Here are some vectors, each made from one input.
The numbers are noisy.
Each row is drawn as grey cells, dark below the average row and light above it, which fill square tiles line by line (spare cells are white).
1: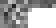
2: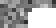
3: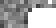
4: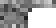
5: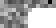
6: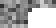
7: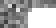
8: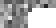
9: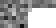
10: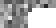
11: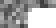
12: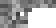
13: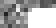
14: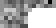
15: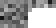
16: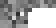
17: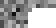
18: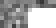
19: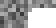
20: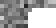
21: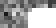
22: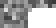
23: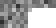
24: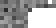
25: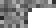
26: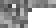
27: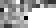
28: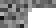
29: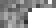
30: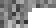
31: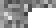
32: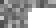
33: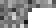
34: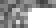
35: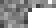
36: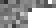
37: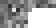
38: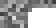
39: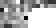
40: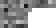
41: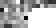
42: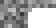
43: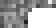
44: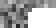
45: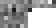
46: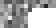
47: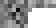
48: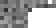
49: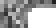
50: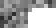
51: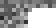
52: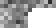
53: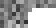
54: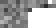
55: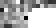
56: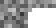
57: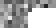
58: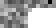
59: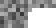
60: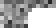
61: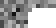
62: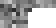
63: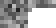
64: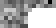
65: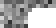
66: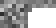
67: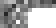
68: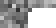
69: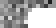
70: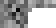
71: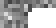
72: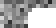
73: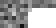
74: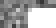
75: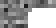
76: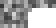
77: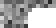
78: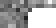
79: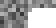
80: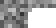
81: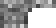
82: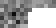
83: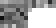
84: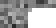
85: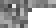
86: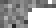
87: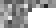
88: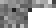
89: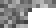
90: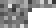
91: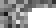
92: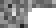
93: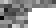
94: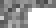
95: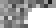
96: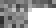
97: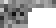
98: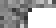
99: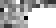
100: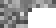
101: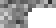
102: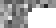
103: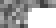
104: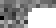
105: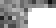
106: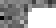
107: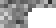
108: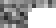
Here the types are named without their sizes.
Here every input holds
a list of points on a circle.
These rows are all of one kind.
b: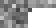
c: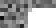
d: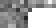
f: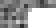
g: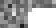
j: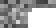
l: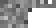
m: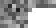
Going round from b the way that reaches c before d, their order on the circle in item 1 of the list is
b, m, c, g, f, j, l, d.
